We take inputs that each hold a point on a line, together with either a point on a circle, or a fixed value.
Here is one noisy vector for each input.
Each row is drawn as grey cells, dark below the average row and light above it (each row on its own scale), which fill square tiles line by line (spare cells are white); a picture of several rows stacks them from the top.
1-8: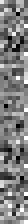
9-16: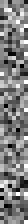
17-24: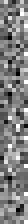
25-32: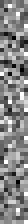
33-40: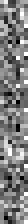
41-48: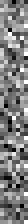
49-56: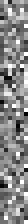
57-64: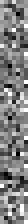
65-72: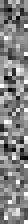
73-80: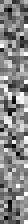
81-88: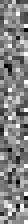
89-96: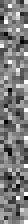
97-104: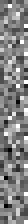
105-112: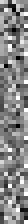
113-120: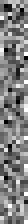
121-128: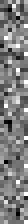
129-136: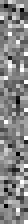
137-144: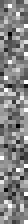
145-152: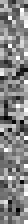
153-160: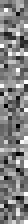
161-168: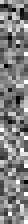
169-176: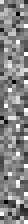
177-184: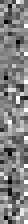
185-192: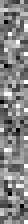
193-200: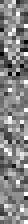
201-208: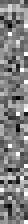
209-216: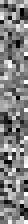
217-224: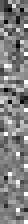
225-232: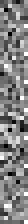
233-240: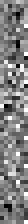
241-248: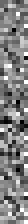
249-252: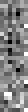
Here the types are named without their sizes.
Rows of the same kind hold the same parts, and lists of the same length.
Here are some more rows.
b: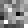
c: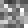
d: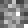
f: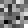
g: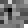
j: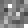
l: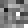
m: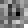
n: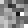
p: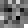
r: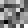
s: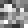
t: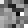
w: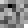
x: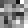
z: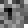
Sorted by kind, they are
b, c, f, m, n, r, s, t, w, x
d, g, j, l, p, z

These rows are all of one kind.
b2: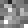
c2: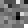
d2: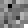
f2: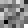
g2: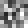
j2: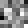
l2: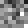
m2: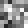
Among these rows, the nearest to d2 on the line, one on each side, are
c2 and l2.
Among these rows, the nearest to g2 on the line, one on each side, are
l2 and m2.
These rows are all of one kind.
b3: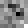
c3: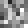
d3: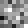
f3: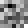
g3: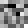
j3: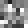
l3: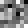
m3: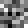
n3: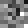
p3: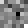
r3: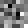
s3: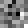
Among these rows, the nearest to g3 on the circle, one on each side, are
f3 and s3.
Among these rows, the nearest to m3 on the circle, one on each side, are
d3 and f3.
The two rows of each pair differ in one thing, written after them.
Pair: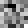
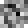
the place on the circle
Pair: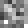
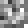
the place on the circle
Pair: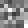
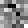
the place on the line
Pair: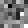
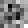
the place on the circle
